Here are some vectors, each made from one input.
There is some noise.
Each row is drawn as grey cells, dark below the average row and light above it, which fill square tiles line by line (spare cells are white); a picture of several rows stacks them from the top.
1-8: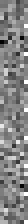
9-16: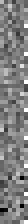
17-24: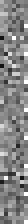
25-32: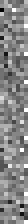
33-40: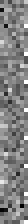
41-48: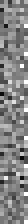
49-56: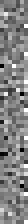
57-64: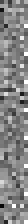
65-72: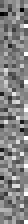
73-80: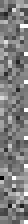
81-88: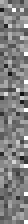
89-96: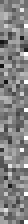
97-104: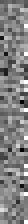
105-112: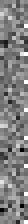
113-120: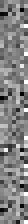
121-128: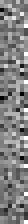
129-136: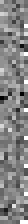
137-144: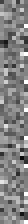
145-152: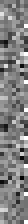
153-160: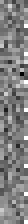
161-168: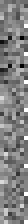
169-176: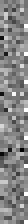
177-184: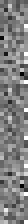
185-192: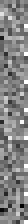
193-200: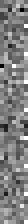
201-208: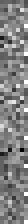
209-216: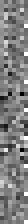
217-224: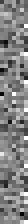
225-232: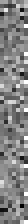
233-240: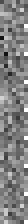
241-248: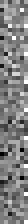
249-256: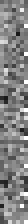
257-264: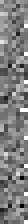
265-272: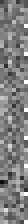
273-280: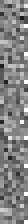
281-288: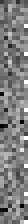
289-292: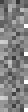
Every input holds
either a point on a 7-point line, or a point on an 8-point line, or a point on a 9-point line, or four true/false values.
